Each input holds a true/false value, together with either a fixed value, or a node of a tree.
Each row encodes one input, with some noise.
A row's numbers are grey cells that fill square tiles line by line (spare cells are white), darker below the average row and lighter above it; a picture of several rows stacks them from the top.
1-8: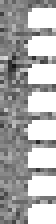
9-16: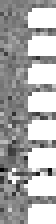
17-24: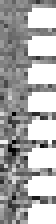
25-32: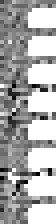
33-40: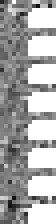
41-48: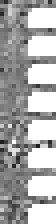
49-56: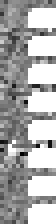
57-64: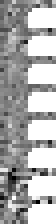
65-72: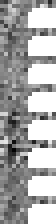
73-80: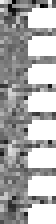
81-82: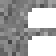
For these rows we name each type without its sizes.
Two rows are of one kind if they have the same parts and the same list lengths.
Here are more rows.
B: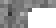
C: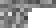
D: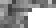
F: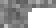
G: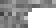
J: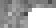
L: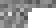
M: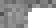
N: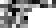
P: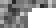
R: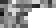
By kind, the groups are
B, D, F, G, J, M, P, R
C, L, N

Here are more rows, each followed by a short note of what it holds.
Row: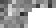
a true/false value
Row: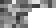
a node of a tree and a true/false value
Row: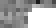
a node of a tree and a true/false value
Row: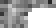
a node of a tree and a true/false value
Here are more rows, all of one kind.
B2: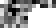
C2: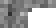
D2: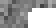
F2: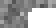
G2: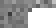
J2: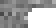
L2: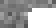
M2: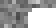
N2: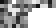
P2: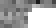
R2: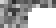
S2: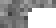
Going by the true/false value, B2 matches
P2 and R2.
